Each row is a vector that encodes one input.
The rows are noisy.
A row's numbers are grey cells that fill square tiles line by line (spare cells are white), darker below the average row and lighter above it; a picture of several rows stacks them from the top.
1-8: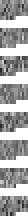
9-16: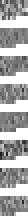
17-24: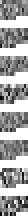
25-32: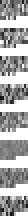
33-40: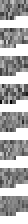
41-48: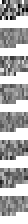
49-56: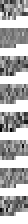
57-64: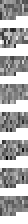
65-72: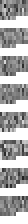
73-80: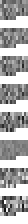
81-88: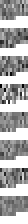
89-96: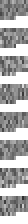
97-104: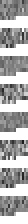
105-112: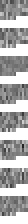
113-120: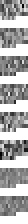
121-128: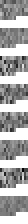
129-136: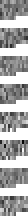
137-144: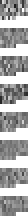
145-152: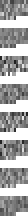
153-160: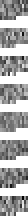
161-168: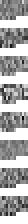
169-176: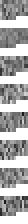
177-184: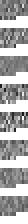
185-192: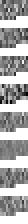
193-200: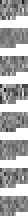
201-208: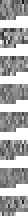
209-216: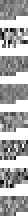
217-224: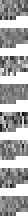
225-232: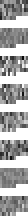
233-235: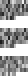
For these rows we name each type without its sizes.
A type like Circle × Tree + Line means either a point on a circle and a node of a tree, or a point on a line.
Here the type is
Bool × Bool × Bool × Label × (Label × Label + Unit) × Line.
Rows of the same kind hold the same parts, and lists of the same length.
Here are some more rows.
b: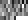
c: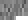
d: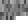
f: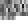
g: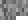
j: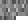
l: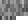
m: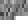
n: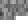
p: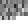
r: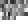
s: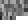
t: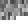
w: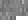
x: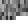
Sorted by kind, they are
b, c, d, g, j, m, p, r, t, x
f, l, n, s, w

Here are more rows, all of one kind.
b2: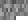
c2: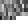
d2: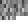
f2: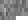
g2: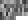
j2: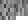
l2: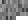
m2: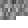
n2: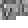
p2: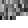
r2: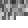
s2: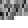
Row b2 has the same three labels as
m2, n2, r2 and s2.
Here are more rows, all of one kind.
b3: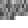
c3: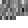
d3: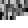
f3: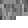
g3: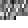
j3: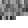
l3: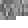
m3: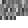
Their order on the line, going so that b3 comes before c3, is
g3, l3, b3, j3, m3, d3, f3, c3.
